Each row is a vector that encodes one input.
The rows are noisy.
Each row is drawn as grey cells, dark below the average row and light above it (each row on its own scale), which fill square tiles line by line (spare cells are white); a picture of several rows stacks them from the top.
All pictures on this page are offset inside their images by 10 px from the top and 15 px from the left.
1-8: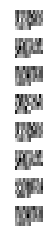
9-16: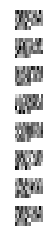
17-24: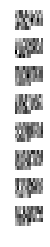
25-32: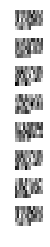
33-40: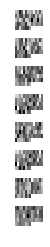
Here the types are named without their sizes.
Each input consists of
a label and a true/false value.
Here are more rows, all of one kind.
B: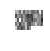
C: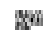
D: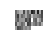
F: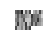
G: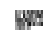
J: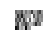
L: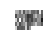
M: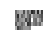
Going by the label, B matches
C and L.
